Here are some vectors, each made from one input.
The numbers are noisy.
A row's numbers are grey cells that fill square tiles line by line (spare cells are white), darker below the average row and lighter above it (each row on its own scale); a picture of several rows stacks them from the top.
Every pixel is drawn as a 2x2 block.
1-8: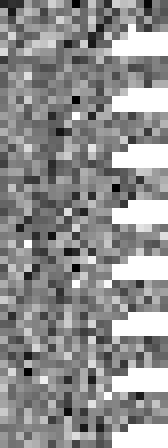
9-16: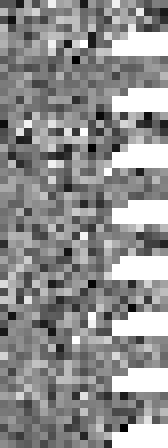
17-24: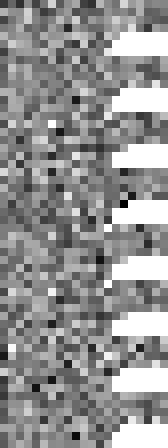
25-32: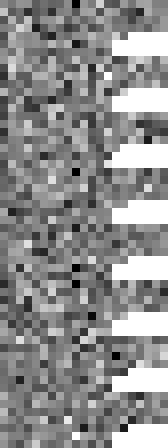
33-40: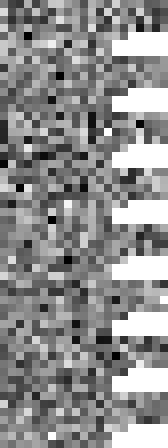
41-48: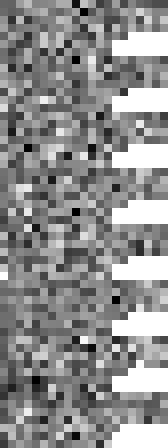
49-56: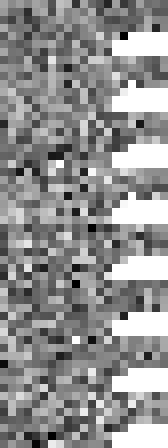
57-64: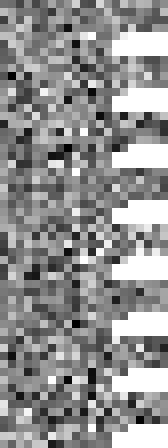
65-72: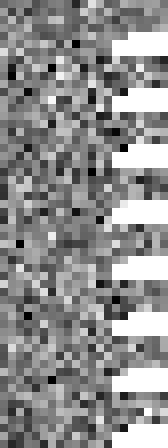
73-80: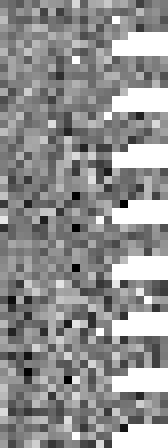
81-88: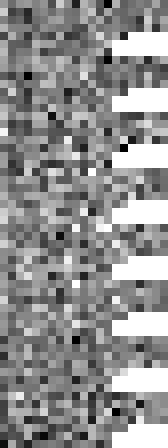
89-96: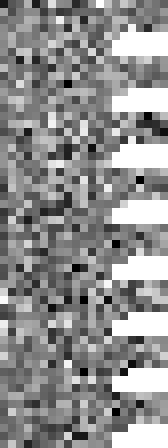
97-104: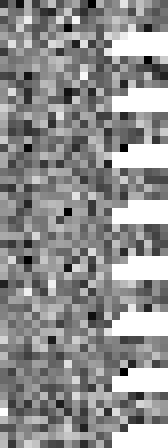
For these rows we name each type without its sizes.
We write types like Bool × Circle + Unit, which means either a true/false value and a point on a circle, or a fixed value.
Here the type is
(Bool × Bool × Bool × Bool + Label) × Line.
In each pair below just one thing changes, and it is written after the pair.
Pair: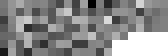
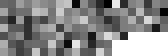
the place on the line
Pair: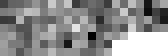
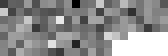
the place on the line
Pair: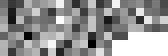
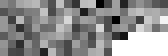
the place on the line
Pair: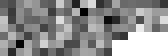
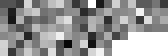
one of the four true/false values
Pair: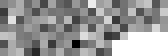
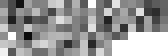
the place on the line
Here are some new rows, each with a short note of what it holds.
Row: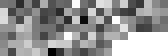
a label and a point on a line
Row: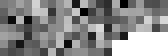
a point on a line and four true/false values
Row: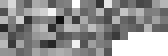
a label and a point on a line
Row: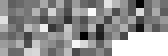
a label and a point on a line
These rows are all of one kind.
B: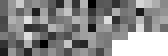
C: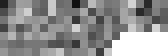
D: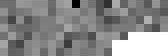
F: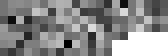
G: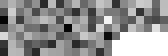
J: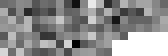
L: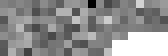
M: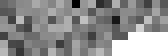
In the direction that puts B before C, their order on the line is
L, B, G, J, C, M, D, F.
